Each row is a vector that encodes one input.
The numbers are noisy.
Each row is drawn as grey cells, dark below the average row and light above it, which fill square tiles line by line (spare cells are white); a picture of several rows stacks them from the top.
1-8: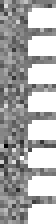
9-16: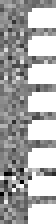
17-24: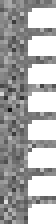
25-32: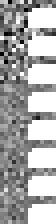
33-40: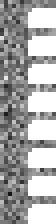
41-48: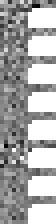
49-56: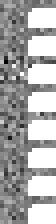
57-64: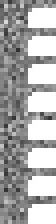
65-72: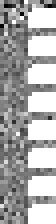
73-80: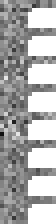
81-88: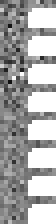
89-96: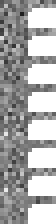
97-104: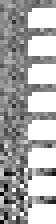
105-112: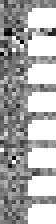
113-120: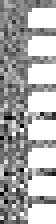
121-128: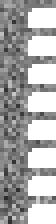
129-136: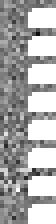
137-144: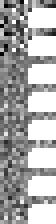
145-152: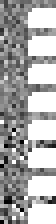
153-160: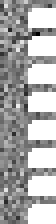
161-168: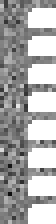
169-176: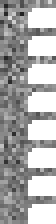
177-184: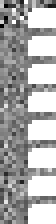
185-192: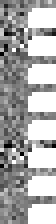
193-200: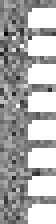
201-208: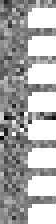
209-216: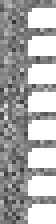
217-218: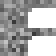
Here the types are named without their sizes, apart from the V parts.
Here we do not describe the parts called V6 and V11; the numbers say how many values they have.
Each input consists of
a point on a line, together with either a point on a line and a value of V11, or a value of V6.
